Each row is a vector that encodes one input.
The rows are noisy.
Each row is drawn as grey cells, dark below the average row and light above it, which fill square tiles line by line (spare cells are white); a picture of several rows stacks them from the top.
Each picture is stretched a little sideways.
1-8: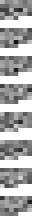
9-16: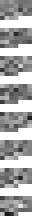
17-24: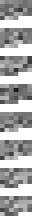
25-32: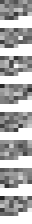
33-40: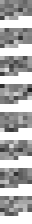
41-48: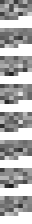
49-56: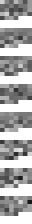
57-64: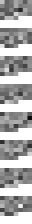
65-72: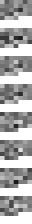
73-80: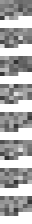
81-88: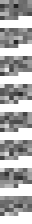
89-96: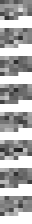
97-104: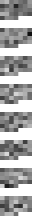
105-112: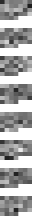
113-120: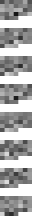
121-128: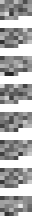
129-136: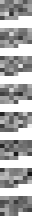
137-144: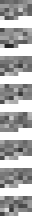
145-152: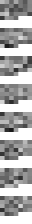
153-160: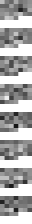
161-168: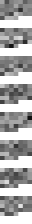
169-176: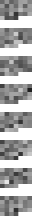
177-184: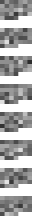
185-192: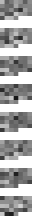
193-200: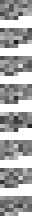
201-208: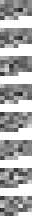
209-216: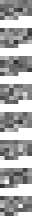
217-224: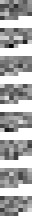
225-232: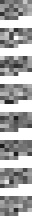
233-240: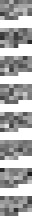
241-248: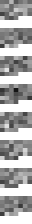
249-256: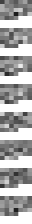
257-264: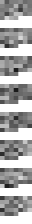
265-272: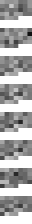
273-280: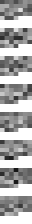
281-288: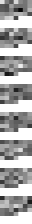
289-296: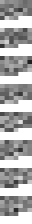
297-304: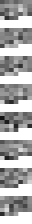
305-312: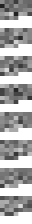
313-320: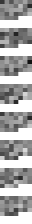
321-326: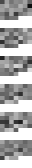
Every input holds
either a point on a 20-point line, or a list of up to two points on a 10-point line.
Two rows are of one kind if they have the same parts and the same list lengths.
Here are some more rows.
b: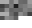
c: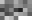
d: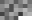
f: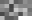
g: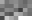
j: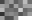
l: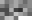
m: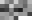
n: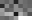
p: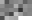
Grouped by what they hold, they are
b, m
c, g, l, p
d, f, j
n

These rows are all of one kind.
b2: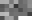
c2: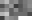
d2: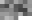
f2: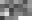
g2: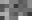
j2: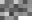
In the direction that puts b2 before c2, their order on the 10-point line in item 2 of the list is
g2, j2, b2, c2, f2, d2.
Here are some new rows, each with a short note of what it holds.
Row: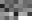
the empty list
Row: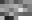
a point on a 20-point line
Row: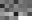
the empty list
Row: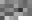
a list of one item
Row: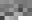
a list of one item
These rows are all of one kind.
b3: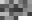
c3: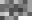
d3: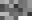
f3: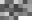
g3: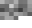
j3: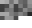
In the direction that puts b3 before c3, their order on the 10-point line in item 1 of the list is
g3, d3, j3, b3, c3, f3.
